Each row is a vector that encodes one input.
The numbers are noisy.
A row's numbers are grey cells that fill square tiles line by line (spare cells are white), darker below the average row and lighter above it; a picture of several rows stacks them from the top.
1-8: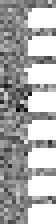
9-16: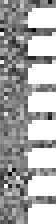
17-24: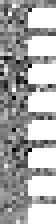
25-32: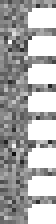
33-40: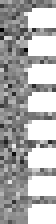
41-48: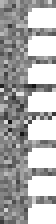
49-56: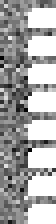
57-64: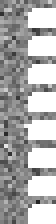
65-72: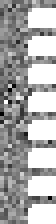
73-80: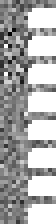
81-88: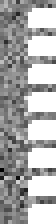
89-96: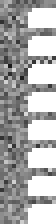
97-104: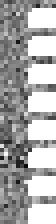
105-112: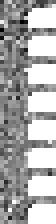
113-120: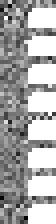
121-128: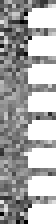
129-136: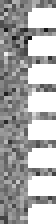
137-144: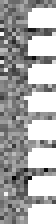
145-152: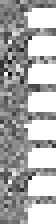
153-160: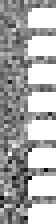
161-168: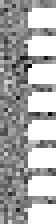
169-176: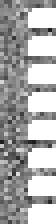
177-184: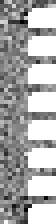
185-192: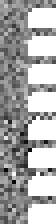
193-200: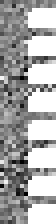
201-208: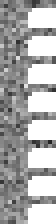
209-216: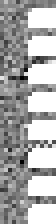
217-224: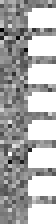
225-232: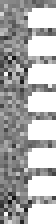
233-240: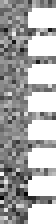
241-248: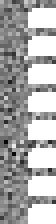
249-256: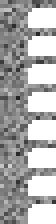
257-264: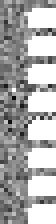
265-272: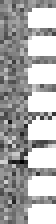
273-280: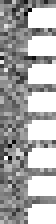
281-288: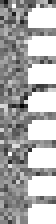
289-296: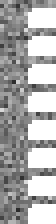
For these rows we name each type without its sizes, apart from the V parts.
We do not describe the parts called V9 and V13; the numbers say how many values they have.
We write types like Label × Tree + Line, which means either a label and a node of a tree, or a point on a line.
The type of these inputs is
(Label + Line) × V13 + V9.
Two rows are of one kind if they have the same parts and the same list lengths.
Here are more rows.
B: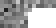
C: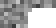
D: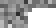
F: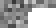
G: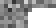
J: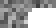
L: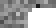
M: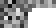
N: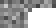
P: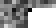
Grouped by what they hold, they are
B, C, F, G, J, L, N
D
M, P

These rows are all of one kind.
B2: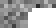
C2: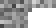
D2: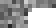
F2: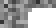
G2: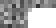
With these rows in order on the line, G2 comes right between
B2 and C2.
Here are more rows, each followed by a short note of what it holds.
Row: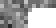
a point on a line and a value of V13
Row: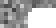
a point on a line and a value of V13
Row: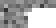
a label and a value of V13
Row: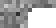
a label and a value of V13
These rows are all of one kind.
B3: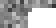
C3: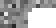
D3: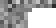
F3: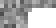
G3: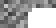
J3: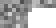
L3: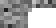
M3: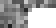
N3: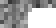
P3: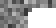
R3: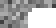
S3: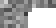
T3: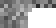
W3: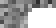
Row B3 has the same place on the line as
F3, J3 and S3.
